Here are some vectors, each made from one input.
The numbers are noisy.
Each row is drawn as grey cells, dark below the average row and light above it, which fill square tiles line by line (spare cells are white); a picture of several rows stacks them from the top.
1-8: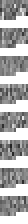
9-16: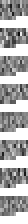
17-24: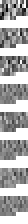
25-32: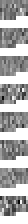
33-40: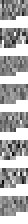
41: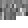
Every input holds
a node of a 9-node tree.
